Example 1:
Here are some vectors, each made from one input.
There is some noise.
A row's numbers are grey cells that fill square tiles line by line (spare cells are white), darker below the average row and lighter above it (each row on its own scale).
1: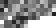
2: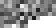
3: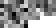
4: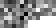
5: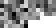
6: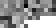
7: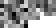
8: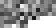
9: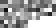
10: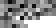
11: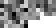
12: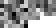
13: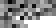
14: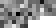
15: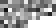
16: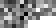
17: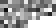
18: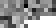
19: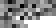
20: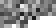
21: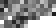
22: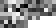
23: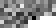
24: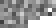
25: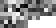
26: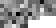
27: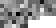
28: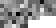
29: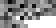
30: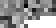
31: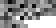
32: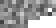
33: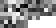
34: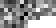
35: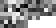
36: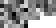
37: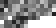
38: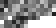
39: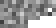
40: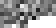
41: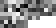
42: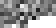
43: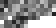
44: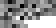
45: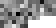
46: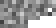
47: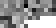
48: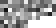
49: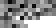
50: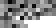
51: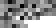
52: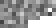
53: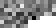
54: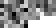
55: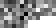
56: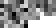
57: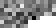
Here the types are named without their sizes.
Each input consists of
a point on a circle.
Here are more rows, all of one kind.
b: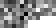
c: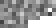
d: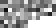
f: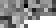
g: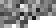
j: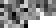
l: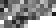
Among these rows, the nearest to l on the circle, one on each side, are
b and g.
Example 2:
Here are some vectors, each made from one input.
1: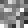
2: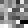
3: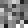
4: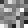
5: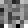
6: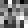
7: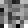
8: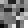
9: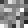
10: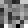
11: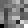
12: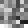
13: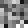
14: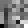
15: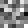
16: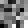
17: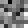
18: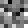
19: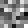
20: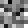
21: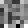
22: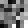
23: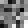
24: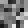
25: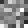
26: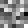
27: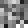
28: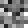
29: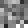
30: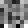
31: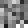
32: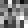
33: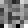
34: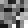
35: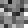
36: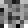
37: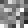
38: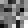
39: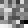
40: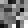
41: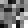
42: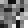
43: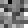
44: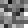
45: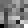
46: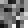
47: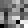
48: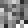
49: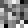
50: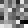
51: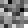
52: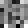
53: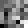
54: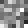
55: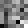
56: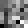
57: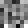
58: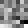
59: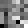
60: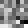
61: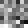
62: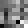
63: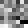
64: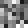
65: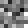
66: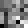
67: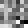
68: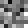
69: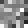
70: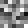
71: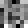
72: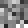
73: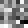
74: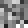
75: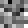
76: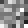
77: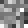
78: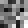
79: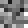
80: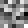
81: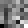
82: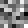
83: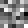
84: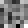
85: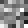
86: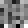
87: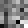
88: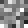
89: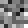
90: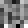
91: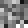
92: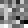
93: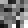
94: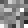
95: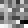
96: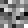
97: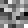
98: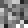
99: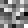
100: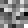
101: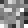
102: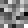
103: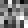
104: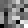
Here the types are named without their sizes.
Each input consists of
either a fixed value, or three true/false values.
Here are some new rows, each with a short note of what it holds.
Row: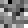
three true/false values
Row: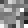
three true/false values
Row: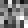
a fixed value
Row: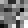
three true/false values
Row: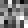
a fixed value
